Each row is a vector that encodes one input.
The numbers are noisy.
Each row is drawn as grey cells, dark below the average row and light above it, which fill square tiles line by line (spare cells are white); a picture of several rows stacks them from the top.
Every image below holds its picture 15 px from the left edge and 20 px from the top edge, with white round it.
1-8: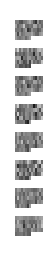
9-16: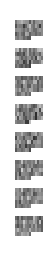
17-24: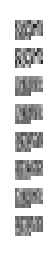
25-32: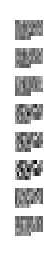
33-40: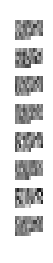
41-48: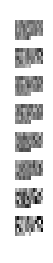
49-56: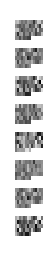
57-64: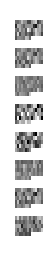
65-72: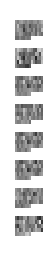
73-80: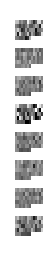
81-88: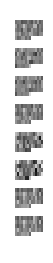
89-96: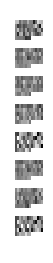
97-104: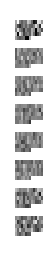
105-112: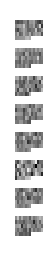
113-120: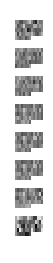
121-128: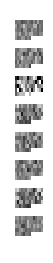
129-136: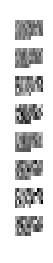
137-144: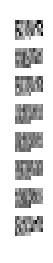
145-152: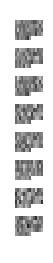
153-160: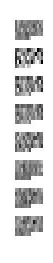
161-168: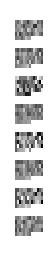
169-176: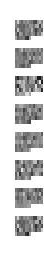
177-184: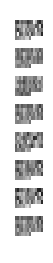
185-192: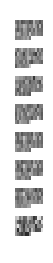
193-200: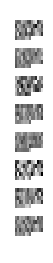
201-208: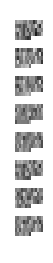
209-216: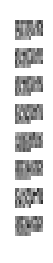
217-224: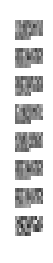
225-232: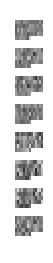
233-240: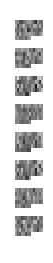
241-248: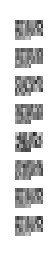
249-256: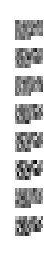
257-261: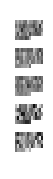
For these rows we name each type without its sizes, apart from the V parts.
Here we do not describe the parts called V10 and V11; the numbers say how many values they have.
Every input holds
either a node of a tree and a true/false value, or a value of V10 and a value of V11.
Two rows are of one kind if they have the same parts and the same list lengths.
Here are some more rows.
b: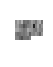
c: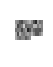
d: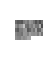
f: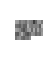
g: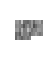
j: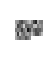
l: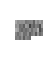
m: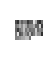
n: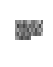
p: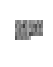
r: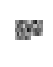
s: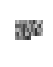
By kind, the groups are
b, f, g, l, n, p, s
c, d, j, m, r

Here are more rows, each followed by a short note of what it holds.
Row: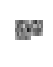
a node of a tree and a true/false value
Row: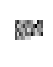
a value of V10 and a value of V11
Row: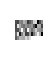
a value of V10 and a value of V11
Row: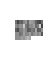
a node of a tree and a true/false value
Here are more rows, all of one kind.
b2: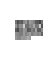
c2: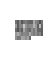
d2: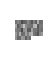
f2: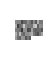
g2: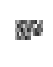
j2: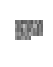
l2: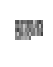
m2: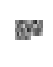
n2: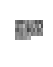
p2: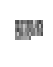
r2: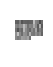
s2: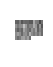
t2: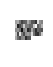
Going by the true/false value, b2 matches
m2 and n2.
